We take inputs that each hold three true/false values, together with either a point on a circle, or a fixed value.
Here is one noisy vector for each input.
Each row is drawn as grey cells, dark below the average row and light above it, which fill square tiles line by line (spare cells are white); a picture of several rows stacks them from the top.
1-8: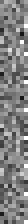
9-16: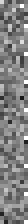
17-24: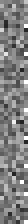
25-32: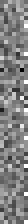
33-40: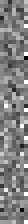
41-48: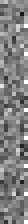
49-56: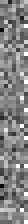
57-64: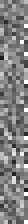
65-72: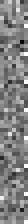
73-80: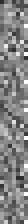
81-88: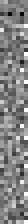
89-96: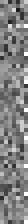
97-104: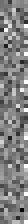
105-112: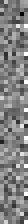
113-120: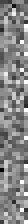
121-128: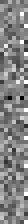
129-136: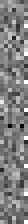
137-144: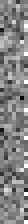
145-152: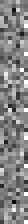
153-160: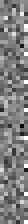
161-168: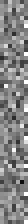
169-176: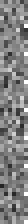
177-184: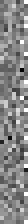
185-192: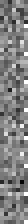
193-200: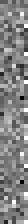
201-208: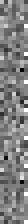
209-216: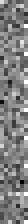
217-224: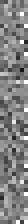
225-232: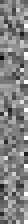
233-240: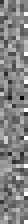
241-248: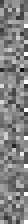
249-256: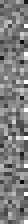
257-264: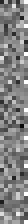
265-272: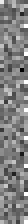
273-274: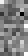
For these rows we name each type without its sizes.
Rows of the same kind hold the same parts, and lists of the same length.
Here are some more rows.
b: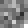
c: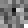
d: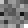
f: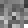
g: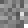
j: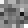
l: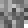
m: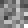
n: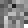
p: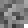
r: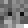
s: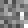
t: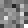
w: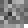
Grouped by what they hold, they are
b, f, m, n, r, w
c, d, g, j, l, p, s, t

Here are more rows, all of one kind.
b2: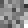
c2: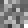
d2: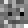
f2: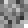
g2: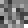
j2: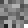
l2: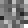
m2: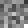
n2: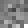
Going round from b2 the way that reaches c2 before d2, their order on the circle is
b2, n2, c2, m2, l2, g2, j2, d2, f2.
